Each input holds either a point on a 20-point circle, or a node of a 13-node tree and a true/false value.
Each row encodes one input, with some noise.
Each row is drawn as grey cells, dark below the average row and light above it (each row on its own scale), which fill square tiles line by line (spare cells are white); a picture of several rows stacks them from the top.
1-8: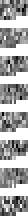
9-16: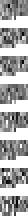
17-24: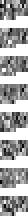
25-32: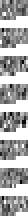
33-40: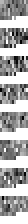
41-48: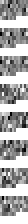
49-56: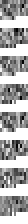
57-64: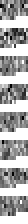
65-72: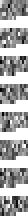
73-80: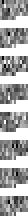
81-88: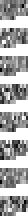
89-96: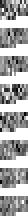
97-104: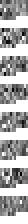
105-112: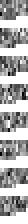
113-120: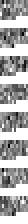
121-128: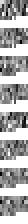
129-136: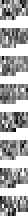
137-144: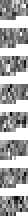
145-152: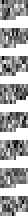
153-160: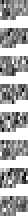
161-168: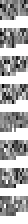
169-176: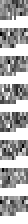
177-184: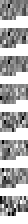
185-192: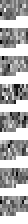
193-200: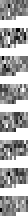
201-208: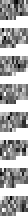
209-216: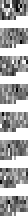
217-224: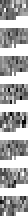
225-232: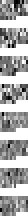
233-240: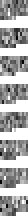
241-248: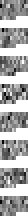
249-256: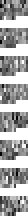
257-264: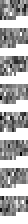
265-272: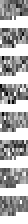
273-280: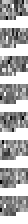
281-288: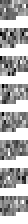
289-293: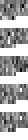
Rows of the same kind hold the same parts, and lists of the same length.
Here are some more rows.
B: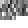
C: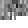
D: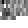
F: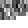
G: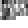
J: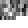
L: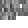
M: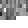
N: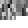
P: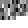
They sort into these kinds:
B, C, F, J, N, P
D, G, L, M

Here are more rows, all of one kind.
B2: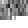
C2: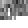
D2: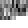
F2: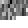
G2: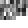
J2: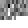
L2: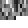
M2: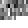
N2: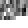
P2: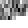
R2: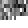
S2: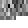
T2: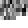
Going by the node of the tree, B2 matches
D2 and P2.
